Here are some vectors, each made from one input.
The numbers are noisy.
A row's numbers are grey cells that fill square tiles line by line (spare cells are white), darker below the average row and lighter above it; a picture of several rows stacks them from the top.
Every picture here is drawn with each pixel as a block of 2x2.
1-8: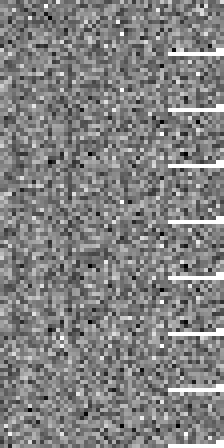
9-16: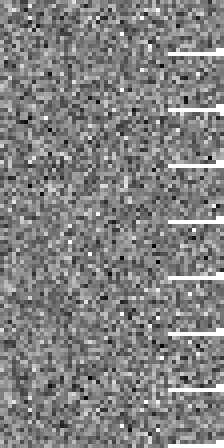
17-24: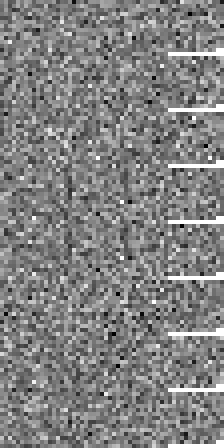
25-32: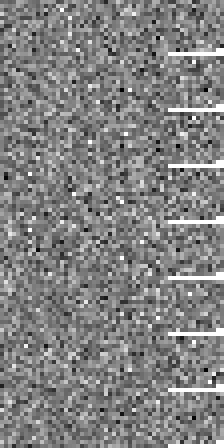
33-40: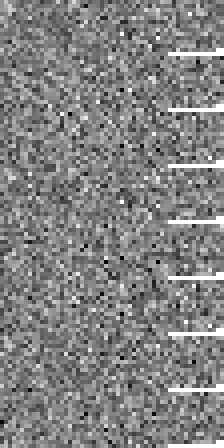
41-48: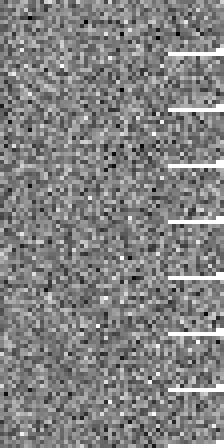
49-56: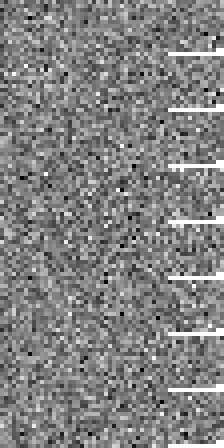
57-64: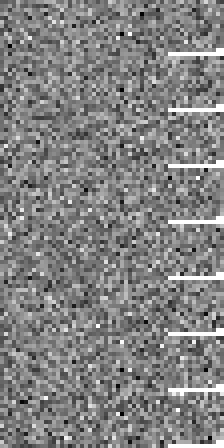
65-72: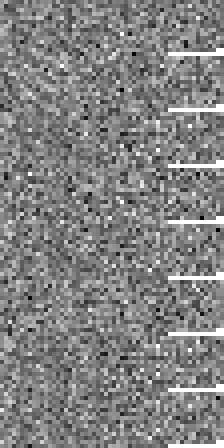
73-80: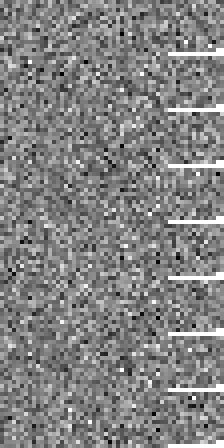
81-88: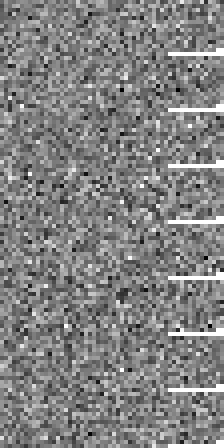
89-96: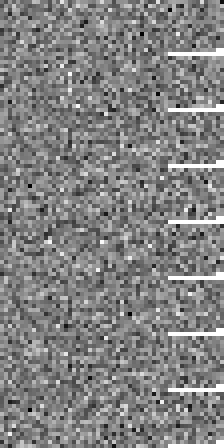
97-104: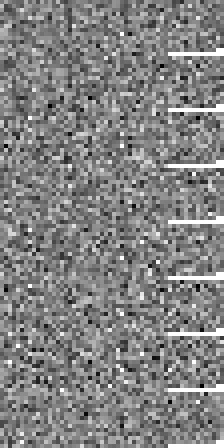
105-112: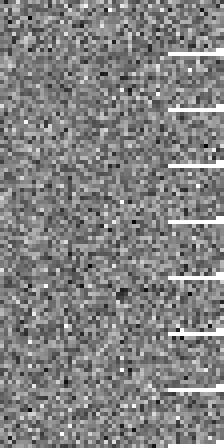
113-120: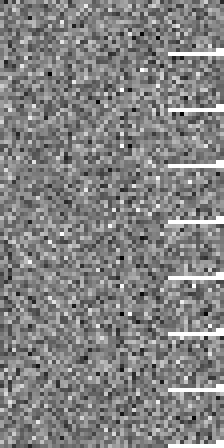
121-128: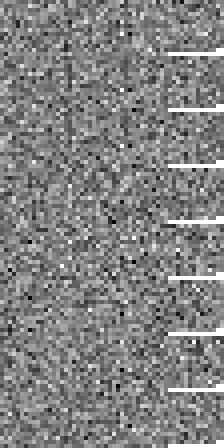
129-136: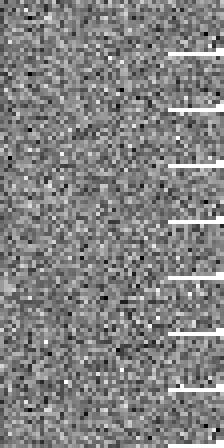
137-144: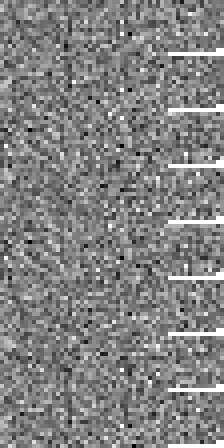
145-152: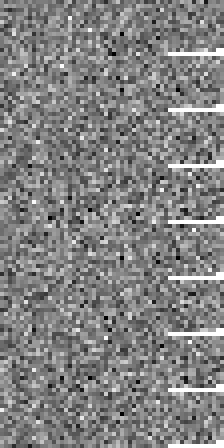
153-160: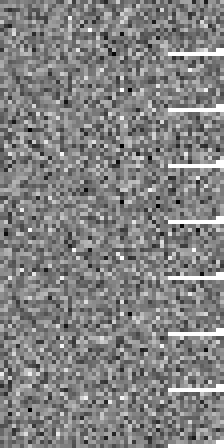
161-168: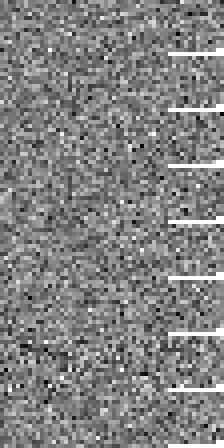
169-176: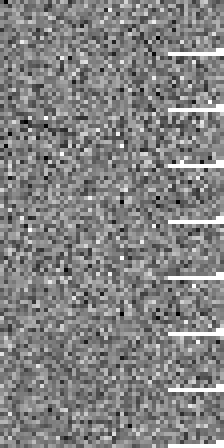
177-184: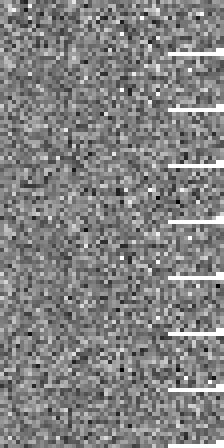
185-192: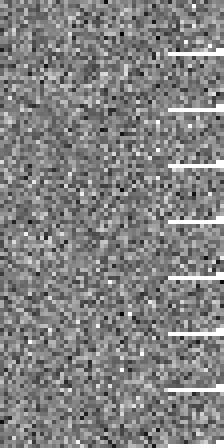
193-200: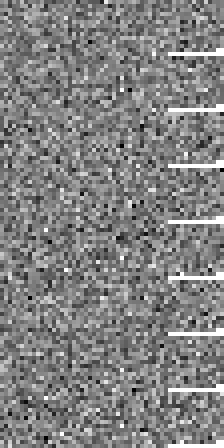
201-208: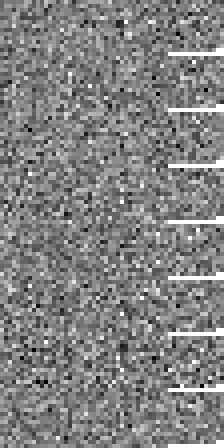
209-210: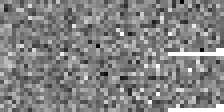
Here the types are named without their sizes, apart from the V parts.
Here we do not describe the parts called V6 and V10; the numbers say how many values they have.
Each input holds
either a point on a circle and a point on a line, or a value of V6 and a value of V10.
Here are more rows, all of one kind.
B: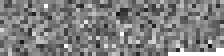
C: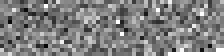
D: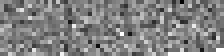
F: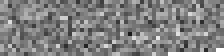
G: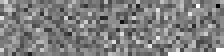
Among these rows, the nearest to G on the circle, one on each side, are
C and F.
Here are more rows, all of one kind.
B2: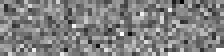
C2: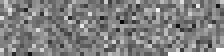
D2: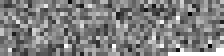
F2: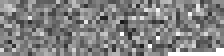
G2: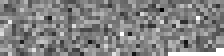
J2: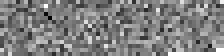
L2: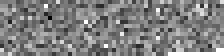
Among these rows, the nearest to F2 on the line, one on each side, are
B2 and L2.
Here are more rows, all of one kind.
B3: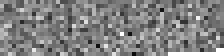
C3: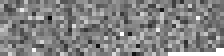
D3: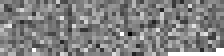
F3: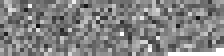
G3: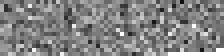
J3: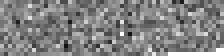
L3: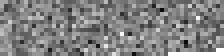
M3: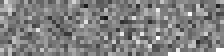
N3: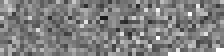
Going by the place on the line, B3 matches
C3, M3 and N3.
